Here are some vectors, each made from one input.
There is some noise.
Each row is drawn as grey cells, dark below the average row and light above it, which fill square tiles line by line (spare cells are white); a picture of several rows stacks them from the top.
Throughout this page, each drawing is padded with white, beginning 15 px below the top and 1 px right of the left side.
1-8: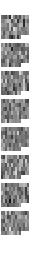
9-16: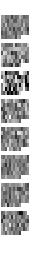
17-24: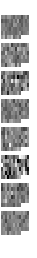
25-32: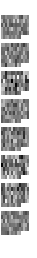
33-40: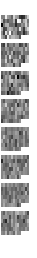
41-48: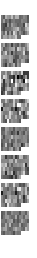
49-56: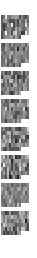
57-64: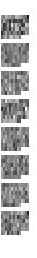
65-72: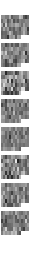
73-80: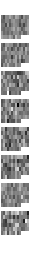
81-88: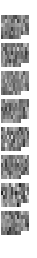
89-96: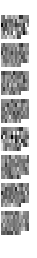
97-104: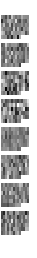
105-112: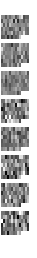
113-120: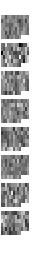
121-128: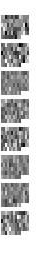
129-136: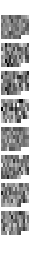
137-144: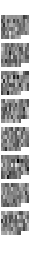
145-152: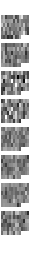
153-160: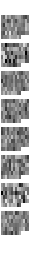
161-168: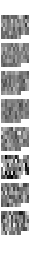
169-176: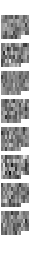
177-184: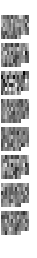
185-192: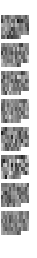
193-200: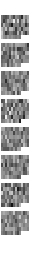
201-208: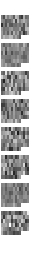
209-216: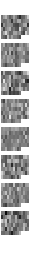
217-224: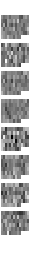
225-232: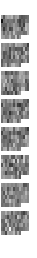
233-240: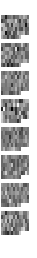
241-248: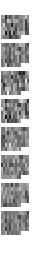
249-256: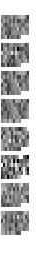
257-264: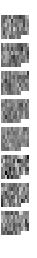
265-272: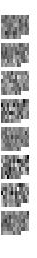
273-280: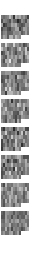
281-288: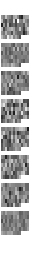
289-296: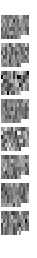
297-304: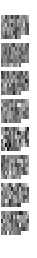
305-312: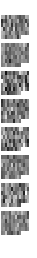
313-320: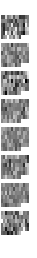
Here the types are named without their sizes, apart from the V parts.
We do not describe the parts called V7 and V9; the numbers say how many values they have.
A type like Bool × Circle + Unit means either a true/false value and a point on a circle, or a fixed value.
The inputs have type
Bool × (Circle + Unit) × V9 + V7.
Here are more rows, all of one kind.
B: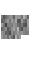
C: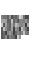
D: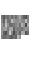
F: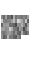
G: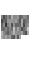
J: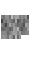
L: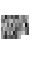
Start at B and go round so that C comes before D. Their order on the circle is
B, J, G, C, F, D, L.
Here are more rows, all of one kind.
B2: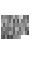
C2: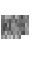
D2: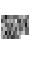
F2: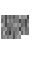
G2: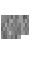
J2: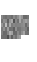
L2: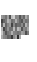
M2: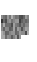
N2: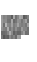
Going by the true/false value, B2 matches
G2, J2 and N2.
